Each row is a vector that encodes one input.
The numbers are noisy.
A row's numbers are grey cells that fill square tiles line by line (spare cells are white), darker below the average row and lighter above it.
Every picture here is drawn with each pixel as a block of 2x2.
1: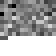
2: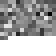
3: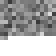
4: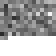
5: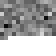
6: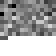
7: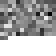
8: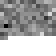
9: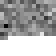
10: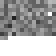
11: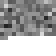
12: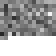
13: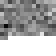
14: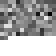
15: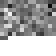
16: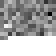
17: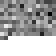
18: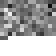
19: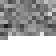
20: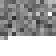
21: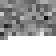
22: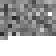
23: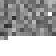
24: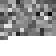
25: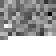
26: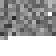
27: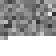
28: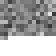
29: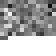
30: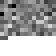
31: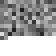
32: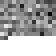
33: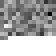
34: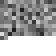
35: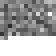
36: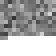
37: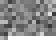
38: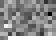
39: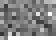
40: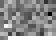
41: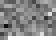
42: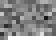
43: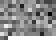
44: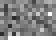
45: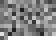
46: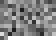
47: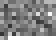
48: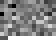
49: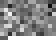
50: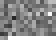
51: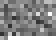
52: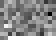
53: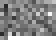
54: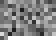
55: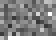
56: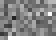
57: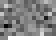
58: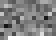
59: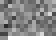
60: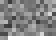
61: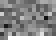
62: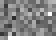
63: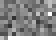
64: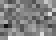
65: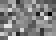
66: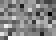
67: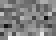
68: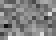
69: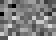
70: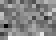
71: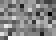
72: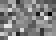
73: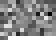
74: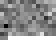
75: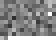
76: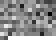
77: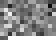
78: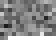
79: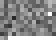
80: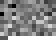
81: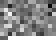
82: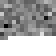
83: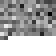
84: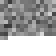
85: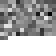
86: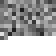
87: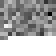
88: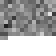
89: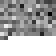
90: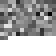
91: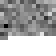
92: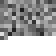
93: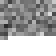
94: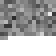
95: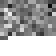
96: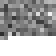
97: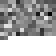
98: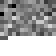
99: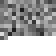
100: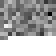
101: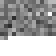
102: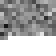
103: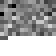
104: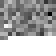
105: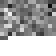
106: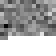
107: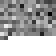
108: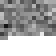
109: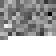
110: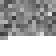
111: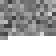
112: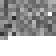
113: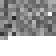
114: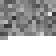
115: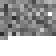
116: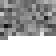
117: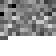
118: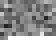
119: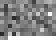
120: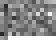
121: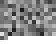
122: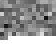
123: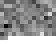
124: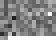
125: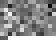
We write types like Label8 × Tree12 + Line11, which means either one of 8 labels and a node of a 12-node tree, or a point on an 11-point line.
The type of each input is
Label6 + Line5 × Line5 × Line5.
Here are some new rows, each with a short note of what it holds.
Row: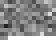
a point on each of three 5-point lines
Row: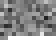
a point on each of three 5-point lines
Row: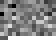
one of 6 labels
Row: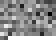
one of 6 labels
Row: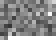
a point on each of three 5-point lines
